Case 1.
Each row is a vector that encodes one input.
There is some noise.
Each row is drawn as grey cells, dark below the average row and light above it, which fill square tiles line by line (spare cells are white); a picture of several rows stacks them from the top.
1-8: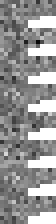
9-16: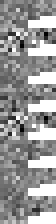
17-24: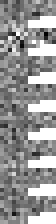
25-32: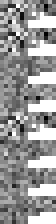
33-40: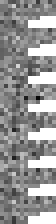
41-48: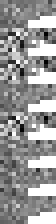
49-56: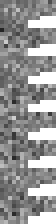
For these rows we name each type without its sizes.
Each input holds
either a point on a circle, or a fixed value.
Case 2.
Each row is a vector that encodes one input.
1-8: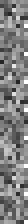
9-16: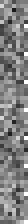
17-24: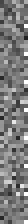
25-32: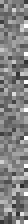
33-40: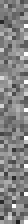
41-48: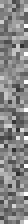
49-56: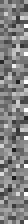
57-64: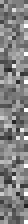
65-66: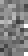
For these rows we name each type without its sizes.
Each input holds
four true/false values.
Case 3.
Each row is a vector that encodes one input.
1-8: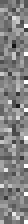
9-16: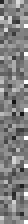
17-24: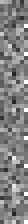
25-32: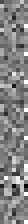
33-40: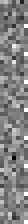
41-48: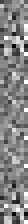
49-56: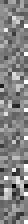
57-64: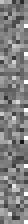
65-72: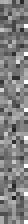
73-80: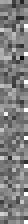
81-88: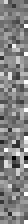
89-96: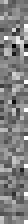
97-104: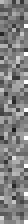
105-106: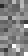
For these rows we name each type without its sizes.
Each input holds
either a fixed value, or a node of a tree.
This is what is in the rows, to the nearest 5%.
About 5% of them hold a fixed value. The rest hold a node of a tree.
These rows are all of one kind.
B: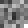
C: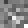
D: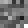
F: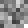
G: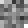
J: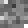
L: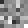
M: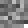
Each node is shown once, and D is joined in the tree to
G and J.
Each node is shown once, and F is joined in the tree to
B, J and L.
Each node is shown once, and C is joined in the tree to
M.
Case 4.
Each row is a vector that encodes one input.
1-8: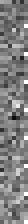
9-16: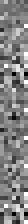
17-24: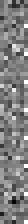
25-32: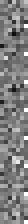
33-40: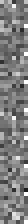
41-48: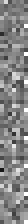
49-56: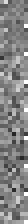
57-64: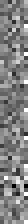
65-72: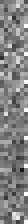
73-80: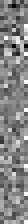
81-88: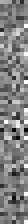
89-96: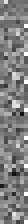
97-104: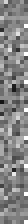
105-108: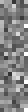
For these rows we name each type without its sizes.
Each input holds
either a fixed value, or a node of a tree.
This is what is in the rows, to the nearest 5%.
About 5% of them hold a fixed value. The rest hold a node of a tree.
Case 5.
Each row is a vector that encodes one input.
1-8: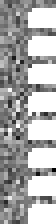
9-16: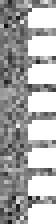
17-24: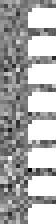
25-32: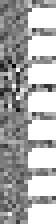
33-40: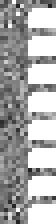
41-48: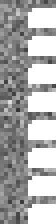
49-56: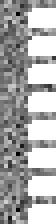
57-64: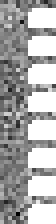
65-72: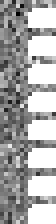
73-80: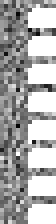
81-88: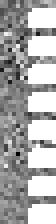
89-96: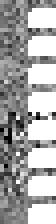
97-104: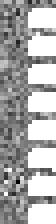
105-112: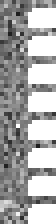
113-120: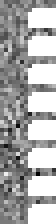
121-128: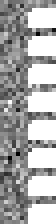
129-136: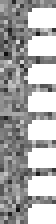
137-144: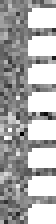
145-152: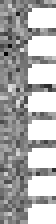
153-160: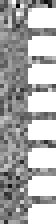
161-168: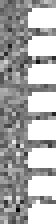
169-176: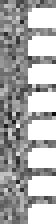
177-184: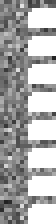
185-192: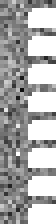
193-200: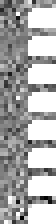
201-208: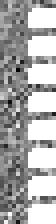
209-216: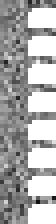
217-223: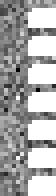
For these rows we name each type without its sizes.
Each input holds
a point on a circle.
